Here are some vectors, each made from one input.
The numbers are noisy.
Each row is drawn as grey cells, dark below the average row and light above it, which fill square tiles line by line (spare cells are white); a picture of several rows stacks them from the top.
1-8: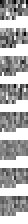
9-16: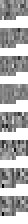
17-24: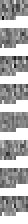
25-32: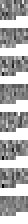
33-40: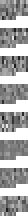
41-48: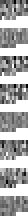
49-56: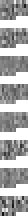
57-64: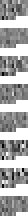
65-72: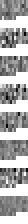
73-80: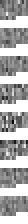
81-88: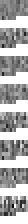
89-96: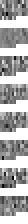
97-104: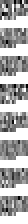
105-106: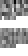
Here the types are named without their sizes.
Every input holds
a true/false value, together with a list of points on a line.
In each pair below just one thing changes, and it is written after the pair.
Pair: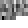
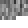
the true/false value
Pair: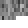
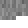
the true/false value
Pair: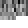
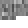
the place on the line in item 1 of the list
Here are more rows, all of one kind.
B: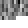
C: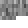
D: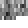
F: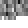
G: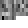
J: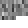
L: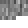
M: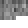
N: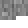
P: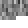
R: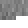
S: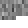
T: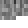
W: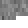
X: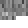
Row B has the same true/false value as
G, M, R and W.
